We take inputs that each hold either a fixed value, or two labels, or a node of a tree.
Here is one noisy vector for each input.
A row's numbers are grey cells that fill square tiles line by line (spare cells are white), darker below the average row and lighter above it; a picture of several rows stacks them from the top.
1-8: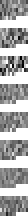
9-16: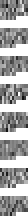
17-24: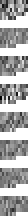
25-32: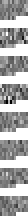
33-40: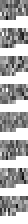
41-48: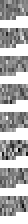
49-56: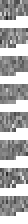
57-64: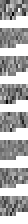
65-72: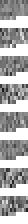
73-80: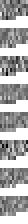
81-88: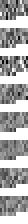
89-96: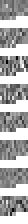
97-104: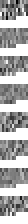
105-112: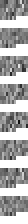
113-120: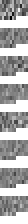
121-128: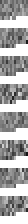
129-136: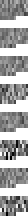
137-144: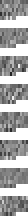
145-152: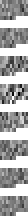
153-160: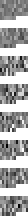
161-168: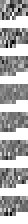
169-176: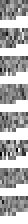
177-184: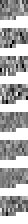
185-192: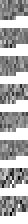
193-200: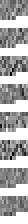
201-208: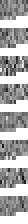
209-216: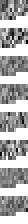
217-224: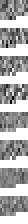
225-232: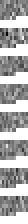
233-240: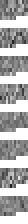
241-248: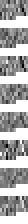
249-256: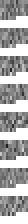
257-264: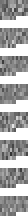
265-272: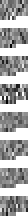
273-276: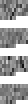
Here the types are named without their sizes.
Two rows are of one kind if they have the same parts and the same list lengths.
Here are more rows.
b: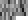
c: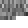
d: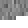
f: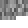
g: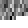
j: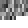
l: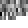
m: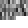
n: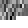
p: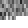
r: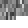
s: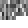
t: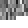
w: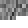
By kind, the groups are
b, d, g, j, l, s
c, f, m, p, r, t, w
n

